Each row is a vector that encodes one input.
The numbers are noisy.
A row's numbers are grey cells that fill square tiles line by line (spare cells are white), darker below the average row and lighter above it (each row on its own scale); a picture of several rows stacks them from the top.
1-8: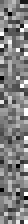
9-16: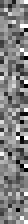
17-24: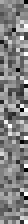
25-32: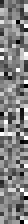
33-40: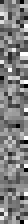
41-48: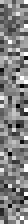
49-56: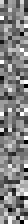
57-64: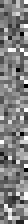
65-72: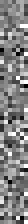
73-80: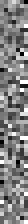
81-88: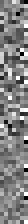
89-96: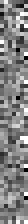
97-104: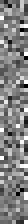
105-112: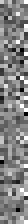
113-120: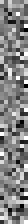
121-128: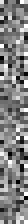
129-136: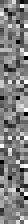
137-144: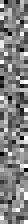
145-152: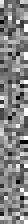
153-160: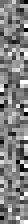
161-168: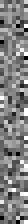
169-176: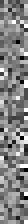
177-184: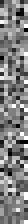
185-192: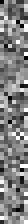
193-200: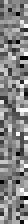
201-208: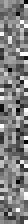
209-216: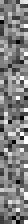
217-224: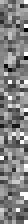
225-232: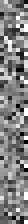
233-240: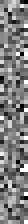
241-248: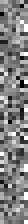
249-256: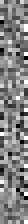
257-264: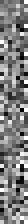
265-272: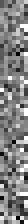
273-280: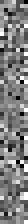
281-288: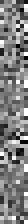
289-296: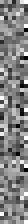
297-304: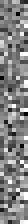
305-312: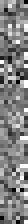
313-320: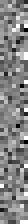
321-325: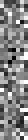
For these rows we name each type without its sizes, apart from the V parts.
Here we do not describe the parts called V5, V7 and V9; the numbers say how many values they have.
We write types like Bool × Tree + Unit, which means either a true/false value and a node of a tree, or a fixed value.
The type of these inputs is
Bool × V5 × V7 × V9 + Circle × Circle.
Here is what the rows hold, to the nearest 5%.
About 40% of them hold a point on each of two circles. The rest hold a true/false value, a value of V5, a value of V7 and a value of V9.
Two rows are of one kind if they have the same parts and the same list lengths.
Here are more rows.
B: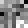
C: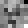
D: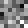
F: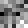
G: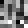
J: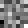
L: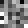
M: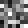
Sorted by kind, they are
B, C, D, F, G, L
J, M

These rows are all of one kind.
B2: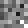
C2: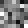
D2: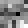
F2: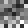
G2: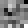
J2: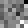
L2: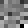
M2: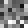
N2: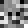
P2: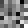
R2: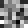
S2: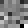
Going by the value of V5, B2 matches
J2 and R2.
